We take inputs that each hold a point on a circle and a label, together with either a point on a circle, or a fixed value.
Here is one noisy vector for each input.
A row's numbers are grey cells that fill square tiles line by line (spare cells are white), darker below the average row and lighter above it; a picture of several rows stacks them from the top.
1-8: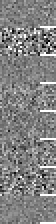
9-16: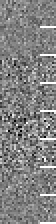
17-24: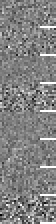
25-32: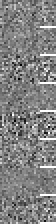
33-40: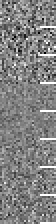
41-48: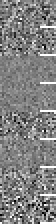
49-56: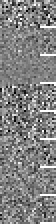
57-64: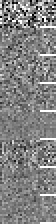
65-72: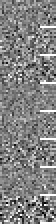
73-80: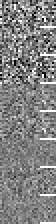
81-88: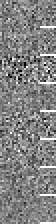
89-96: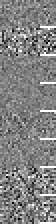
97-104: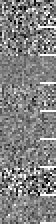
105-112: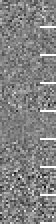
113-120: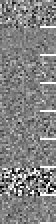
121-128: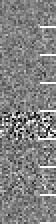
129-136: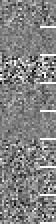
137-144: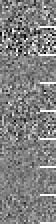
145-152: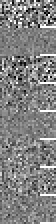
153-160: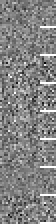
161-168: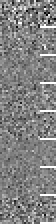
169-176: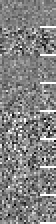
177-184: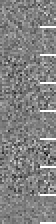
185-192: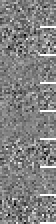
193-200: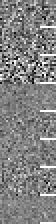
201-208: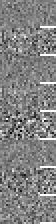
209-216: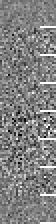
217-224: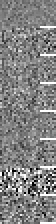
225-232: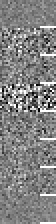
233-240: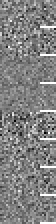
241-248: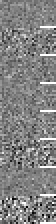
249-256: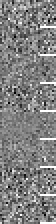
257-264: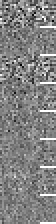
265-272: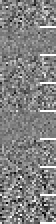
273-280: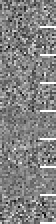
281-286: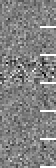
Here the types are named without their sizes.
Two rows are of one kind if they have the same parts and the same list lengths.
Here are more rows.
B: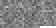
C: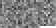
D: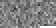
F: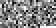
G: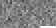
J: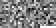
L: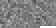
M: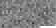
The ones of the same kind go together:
B, G, J
C, D, F, L, M

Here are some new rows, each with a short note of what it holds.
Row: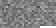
a point on a circle and a label
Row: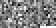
a point on each of two circles and a label
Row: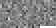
a point on each of two circles and a label
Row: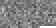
a point on each of two circles and a label
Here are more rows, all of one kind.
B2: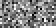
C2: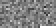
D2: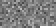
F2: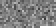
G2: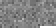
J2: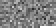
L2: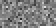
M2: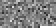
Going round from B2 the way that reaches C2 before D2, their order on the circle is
B2, J2, F2, M2, G2, C2, L2, D2.
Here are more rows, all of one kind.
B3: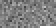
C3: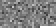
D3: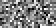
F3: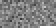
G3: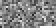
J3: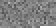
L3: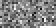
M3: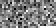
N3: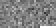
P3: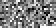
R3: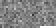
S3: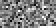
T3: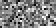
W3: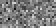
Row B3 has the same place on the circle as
M3, N3, S3 and T3.
